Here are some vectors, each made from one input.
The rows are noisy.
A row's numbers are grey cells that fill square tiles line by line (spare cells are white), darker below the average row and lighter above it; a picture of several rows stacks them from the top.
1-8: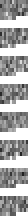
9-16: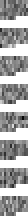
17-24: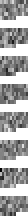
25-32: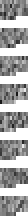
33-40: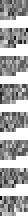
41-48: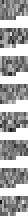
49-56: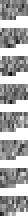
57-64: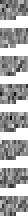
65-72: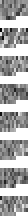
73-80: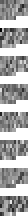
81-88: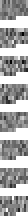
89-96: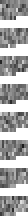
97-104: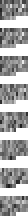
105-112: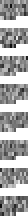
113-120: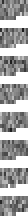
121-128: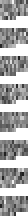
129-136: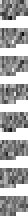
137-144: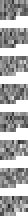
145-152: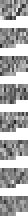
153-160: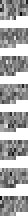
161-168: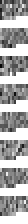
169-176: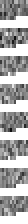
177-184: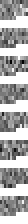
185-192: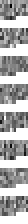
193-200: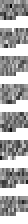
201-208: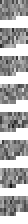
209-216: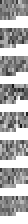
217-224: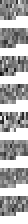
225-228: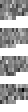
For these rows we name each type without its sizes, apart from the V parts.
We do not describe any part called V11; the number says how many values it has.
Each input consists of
either a point on a line and a true/false value, or a value of V11.
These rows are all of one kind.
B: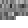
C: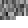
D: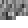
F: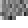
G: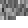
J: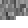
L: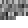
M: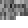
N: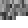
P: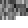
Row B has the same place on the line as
L and M.
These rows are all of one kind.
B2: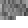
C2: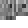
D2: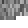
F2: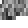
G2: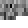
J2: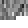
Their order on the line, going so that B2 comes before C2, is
D2, J2, B2, F2, C2, G2.
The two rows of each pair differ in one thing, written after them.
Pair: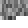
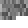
the place on the line
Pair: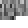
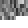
the place on the line
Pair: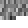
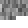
the place on the line
